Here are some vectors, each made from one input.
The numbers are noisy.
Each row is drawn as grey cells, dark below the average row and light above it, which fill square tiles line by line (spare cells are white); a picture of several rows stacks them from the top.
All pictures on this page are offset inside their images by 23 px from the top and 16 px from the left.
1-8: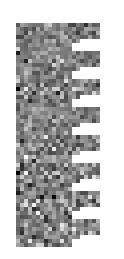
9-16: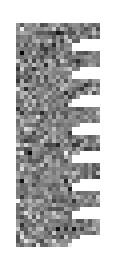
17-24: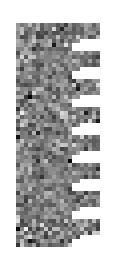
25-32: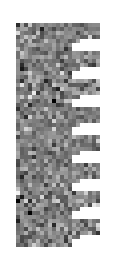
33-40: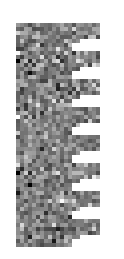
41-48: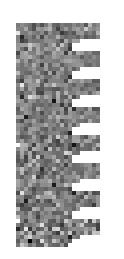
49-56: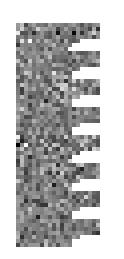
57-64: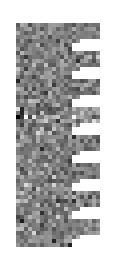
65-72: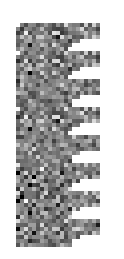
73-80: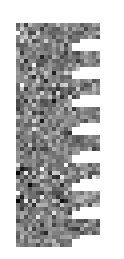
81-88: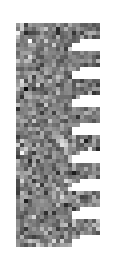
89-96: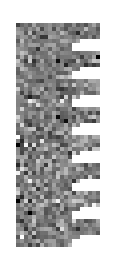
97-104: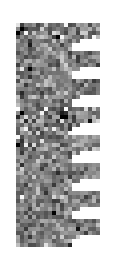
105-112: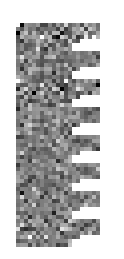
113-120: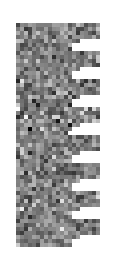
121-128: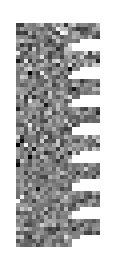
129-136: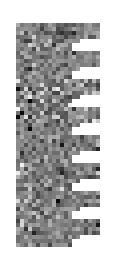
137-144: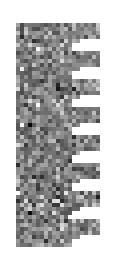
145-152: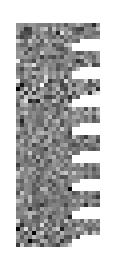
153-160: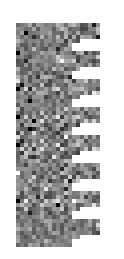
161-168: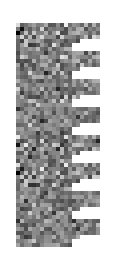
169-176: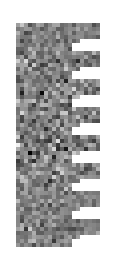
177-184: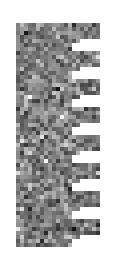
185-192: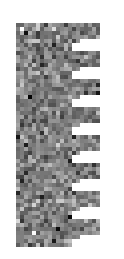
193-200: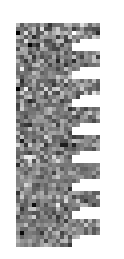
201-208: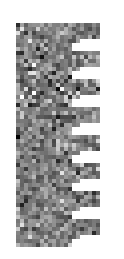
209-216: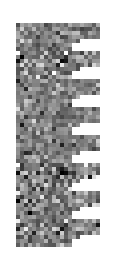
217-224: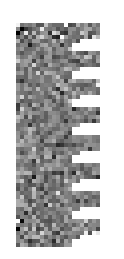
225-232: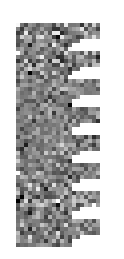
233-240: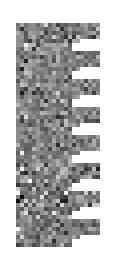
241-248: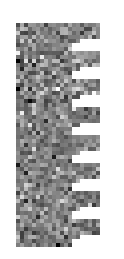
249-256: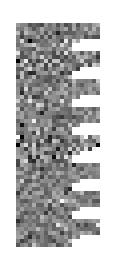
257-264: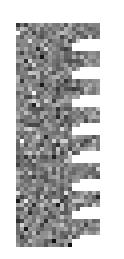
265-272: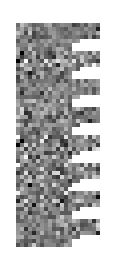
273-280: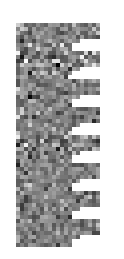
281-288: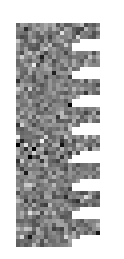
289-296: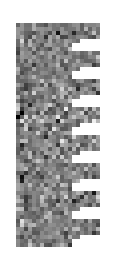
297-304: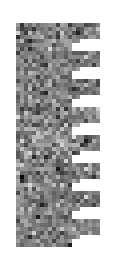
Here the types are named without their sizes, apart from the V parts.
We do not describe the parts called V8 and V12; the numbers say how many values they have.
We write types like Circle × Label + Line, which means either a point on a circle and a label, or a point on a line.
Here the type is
((Bool × Circle + V12) × V8 + Unit) × Label.
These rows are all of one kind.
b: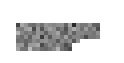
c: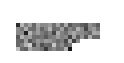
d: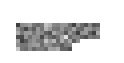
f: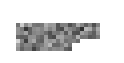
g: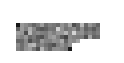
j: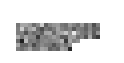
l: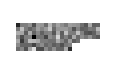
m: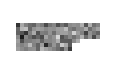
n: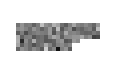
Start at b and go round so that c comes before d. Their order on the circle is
b, n, c, f, j, d, l, g, m.
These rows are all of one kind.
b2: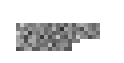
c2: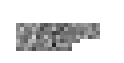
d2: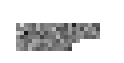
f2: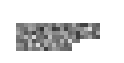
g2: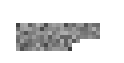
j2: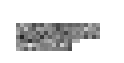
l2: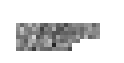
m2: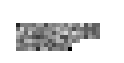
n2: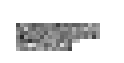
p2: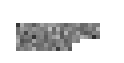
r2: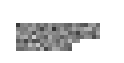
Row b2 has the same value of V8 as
c2 and l2.
